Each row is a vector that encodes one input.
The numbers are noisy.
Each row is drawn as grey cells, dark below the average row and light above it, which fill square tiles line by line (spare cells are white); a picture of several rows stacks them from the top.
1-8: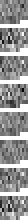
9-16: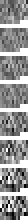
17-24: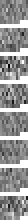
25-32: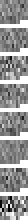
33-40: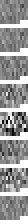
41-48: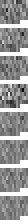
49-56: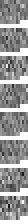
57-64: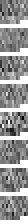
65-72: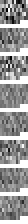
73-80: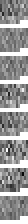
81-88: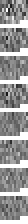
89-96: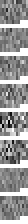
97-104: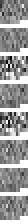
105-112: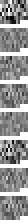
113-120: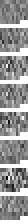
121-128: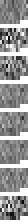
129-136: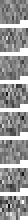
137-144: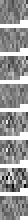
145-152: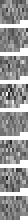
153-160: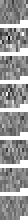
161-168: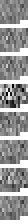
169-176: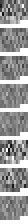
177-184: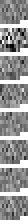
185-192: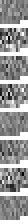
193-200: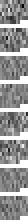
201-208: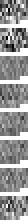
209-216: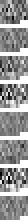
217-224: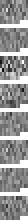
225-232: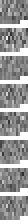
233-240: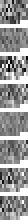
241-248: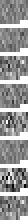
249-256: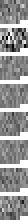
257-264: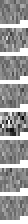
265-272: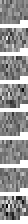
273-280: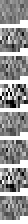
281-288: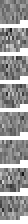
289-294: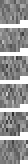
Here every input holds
a point on a 6-point circle.
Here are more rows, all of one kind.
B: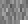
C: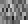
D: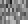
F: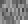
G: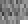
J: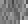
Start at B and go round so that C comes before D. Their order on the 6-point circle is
B, J, G, F, C, D.
